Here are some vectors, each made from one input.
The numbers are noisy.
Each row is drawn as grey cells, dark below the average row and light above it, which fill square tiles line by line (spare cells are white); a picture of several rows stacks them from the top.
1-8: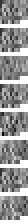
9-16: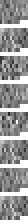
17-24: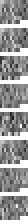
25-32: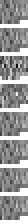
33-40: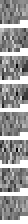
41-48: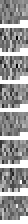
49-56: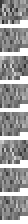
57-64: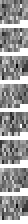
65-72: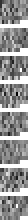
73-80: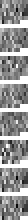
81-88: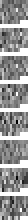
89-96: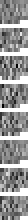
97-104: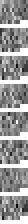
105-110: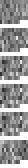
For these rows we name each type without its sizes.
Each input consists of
a label and a true/false value.
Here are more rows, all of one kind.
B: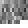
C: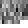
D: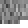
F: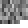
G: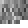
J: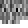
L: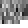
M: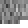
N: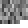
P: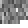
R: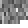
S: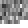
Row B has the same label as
C, G and L.
